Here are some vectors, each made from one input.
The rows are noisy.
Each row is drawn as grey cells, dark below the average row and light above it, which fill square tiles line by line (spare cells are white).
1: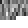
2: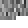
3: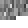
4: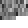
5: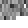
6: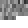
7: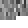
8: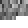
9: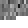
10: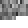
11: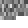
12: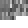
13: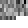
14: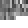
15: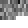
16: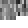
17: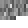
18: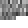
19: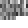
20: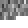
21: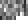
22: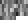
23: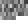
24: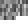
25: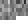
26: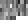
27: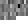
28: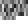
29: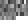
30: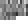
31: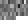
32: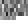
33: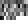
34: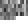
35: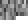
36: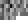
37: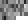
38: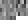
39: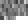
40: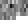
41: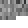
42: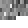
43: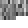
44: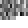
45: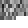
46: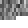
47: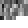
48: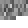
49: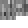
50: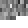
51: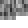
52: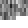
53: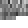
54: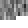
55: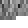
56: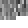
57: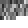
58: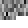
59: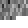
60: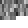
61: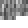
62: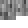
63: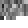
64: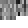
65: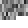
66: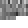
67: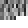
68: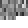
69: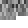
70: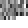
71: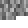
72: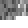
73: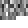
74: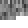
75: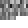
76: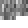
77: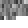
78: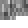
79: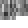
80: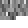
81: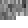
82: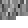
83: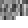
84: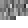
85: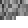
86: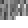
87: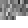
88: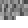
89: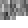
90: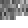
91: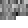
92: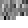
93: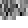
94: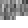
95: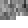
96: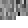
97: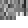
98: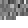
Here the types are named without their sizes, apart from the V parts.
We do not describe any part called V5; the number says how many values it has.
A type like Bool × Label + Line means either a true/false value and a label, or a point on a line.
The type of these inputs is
Tree × (Tree + V5).
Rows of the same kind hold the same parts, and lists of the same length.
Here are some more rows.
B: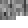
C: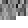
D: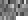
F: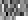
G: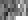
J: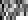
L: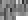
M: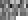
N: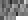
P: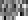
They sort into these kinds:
B, C, F, G, L, P
D, J, M, N

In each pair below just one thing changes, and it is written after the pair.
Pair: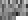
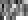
the value of V5
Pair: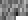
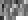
the value of V5
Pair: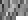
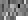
the value of V5
